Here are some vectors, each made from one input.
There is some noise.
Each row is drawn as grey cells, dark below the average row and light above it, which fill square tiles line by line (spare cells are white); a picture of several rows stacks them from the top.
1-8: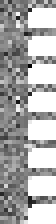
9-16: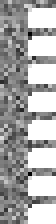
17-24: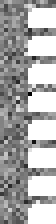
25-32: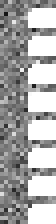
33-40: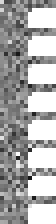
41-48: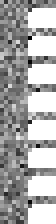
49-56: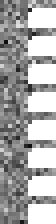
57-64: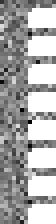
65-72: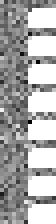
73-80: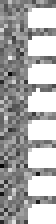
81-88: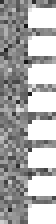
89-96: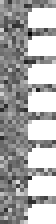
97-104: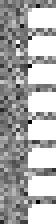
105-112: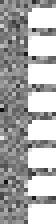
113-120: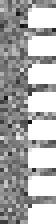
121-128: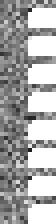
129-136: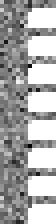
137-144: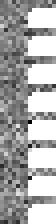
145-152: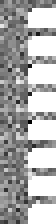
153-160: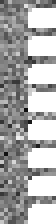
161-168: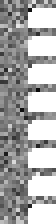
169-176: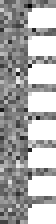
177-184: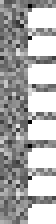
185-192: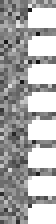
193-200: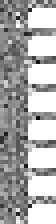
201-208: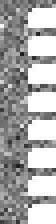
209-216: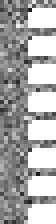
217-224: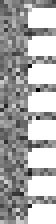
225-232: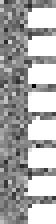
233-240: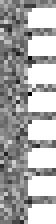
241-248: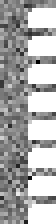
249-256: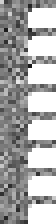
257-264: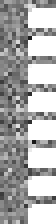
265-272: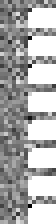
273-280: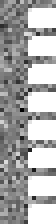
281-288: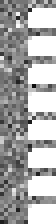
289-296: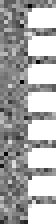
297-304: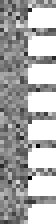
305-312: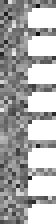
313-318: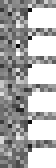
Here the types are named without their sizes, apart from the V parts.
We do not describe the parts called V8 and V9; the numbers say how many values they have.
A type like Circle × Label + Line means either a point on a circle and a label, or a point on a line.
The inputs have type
Bool × Circle × (Line × Tree + V9) + V8.
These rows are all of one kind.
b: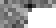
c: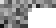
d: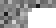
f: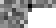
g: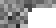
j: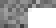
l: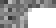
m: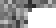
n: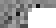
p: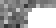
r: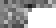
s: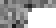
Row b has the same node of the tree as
d, f, g and n.
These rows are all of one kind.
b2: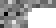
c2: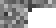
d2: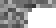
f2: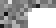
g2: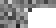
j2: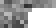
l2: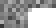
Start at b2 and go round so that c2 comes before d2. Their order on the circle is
b2, c2, g2, j2, l2, d2, f2.
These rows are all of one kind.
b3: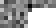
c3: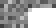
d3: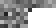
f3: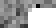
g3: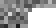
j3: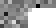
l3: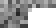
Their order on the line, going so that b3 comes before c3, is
b3, l3, f3, j3, d3, g3, c3.
